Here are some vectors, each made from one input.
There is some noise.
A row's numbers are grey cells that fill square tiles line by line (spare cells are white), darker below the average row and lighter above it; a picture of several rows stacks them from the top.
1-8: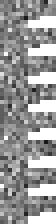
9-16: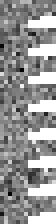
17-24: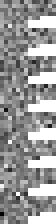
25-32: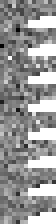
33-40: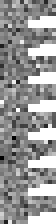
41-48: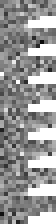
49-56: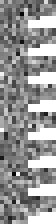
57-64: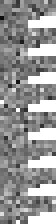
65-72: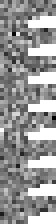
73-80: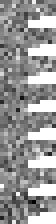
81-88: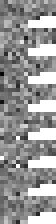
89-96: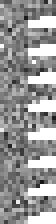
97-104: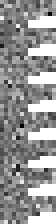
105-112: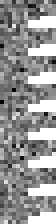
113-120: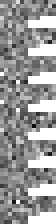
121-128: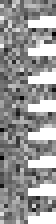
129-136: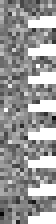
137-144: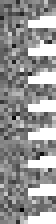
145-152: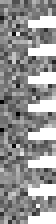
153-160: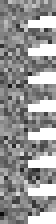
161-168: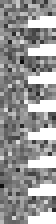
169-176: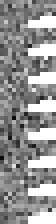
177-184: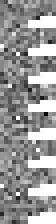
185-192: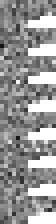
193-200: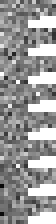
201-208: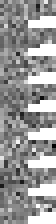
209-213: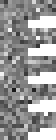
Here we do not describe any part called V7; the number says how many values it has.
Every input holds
a value of V7, together with either a point on a 5-point circle and a true/false value, or one of 10 labels.
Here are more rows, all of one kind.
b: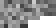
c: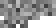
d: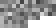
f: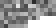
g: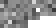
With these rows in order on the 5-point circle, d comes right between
b and f.
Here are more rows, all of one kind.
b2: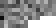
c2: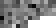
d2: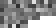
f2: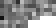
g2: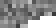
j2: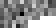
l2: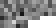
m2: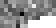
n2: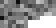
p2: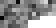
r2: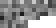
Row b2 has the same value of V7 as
c2, f2, n2 and p2.
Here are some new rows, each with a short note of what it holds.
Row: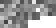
a point on a 5-point circle, a true/false value and a value of V7
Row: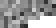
a point on a 5-point circle, a true/false value and a value of V7
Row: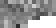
one of 10 labels and a value of V7
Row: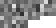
one of 10 labels and a value of V7
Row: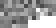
a point on a 5-point circle, a true/false value and a value of V7
